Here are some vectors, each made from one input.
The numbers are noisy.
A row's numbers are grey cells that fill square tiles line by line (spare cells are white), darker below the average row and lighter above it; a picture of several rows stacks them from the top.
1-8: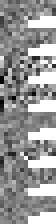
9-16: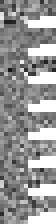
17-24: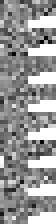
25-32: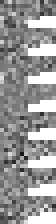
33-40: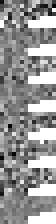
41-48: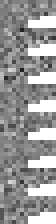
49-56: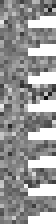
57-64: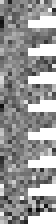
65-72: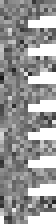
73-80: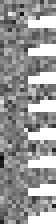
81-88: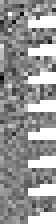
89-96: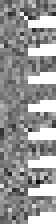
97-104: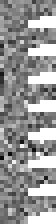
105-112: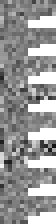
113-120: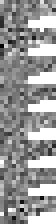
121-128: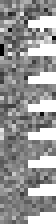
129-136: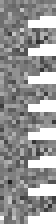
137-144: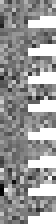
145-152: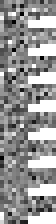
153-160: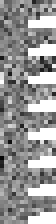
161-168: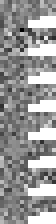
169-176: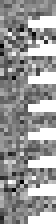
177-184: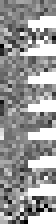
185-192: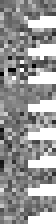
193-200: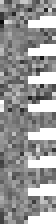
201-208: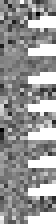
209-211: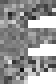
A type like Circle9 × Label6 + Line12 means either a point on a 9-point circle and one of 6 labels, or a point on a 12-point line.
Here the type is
Bool × Line9 × Tree11 × Tree11 × (Tree11 + Unit).
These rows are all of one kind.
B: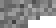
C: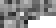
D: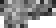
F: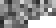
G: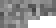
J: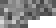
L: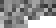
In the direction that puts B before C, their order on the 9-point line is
L, F, B, C, D, J, G.
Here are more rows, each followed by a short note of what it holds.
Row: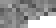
a point on a 9-point line, a node of each of two 11-node trees and a true/false value
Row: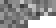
a point on a 9-point line, a node of each of three 11-node trees and a true/false value
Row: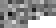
a point on a 9-point line, a node of each of two 11-node trees and a true/false value
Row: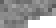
a point on a 9-point line, a node of each of three 11-node trees and a true/false value
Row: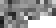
a point on a 9-point line, a node of each of three 11-node trees and a true/false value
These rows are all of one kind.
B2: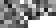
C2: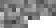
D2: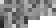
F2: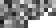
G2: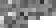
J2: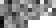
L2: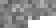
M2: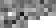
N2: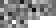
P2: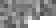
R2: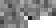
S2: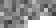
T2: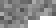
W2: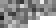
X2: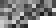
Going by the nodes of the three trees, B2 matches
D2, J2, P2 and W2.
